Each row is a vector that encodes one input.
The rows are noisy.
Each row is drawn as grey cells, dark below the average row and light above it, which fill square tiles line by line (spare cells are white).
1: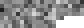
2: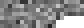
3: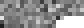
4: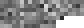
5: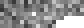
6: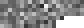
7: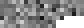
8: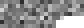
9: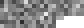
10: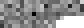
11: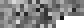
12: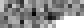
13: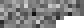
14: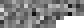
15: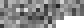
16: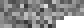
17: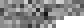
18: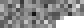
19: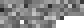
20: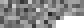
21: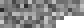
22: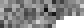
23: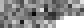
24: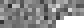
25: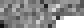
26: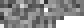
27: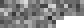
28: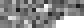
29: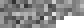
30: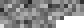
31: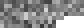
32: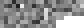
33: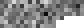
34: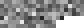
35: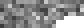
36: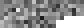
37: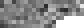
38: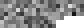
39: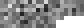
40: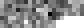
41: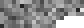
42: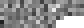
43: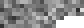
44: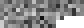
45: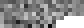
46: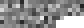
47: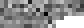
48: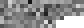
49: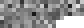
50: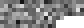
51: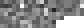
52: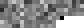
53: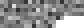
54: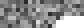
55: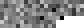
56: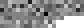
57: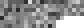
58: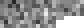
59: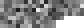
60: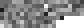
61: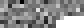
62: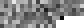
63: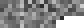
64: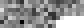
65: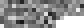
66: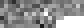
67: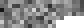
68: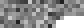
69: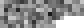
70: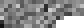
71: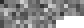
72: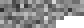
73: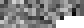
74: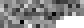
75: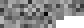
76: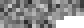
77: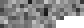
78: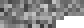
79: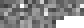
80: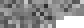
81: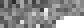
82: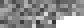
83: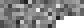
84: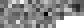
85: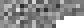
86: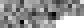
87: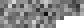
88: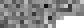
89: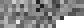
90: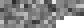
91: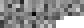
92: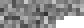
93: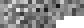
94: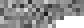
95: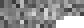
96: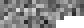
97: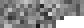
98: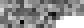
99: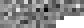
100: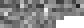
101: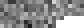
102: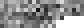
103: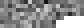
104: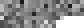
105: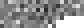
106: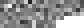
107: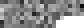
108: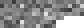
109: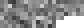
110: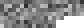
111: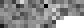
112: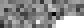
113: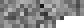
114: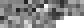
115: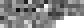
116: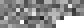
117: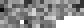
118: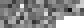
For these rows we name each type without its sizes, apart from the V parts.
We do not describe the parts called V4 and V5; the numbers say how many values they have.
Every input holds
a point on a line, a true/false value, a value of V4 and a value of V5.
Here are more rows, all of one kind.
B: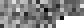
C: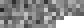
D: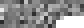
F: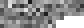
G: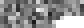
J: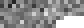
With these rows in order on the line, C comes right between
F and J.
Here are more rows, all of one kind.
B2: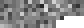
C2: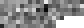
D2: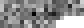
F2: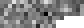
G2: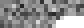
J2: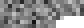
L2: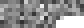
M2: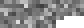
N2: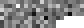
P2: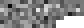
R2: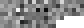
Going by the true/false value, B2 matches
J2 and P2.
